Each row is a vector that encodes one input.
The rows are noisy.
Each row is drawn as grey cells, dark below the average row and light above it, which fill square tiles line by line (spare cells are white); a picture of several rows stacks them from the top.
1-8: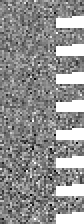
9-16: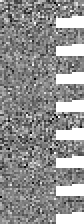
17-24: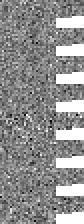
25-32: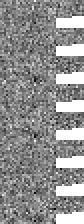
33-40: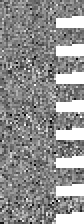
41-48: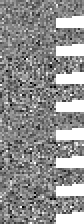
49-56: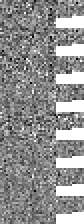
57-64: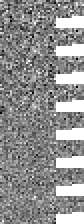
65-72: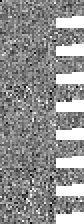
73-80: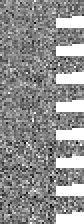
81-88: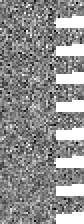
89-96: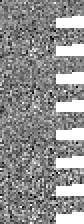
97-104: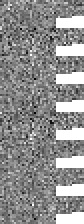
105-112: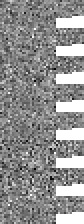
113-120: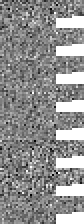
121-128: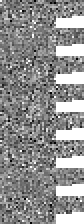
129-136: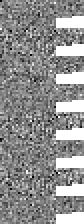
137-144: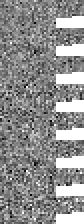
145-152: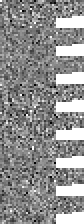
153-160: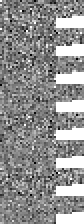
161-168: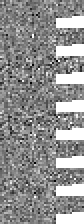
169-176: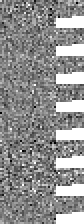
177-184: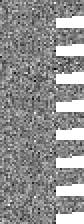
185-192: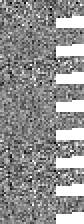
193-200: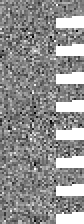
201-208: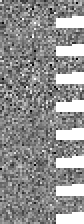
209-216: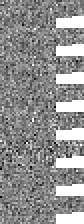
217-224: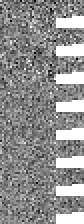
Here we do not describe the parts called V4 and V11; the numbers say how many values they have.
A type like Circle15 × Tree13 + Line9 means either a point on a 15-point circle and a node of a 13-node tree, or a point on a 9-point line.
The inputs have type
(Circle6 × V11 + Unit) × V4 + Circle9.
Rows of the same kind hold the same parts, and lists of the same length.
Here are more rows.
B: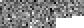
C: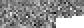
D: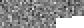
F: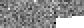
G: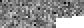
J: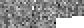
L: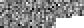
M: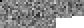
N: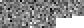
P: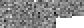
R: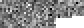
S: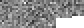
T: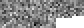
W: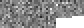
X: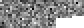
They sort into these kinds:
B, L, N, R, X
C, G, T
D, F, J, M, P, S, W

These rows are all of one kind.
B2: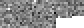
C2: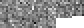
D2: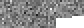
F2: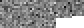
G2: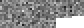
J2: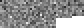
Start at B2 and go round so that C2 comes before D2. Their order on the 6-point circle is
B2, J2, C2, G2, F2, D2.
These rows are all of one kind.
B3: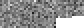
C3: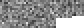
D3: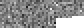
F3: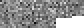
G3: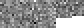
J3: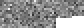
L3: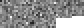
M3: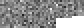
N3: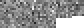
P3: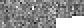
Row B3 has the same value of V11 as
D3, F3 and N3.
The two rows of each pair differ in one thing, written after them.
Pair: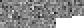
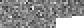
the value of V11
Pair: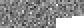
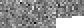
the value of V4
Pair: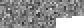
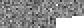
the value of V11
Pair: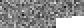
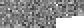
the value of V4
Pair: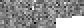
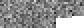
the value of V4
